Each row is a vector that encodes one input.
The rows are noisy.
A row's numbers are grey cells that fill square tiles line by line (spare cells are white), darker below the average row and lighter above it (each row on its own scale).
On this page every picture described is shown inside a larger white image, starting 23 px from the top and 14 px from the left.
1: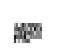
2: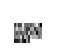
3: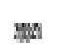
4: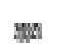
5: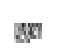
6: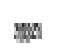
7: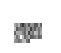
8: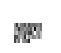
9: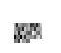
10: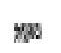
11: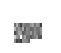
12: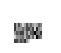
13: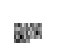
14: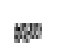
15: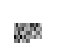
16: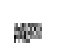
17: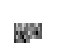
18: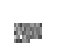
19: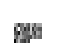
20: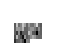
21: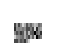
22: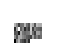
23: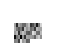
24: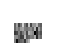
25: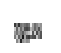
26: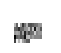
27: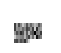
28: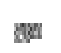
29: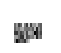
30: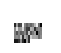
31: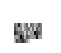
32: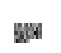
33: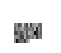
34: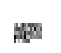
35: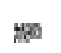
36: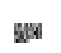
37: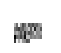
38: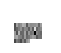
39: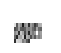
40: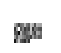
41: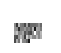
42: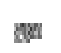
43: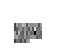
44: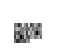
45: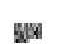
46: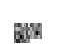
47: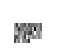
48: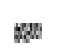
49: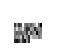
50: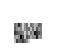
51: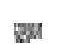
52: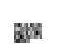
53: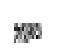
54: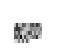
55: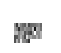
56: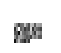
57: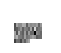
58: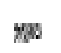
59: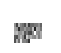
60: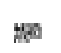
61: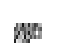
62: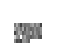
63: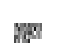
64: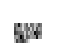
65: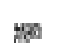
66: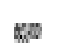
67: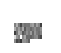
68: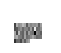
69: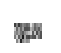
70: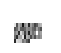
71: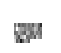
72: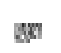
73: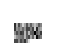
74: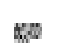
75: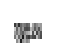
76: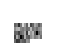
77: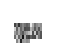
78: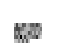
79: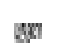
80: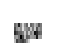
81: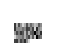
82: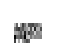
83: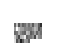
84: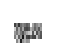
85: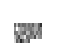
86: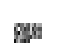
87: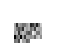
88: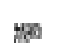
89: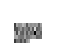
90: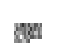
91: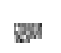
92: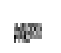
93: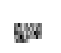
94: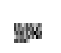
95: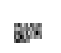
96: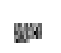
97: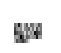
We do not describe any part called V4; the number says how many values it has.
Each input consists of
a true/false value, together with either a node of a 7-node tree, or a value of V4.
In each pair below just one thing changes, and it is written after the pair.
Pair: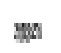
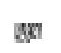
the value of V4
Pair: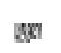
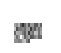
the value of V4
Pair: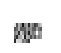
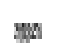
the value of V4
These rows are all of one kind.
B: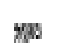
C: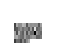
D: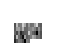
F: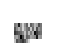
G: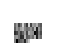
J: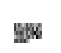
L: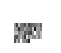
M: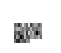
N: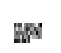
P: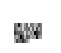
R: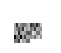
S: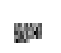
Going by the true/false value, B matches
L and R.
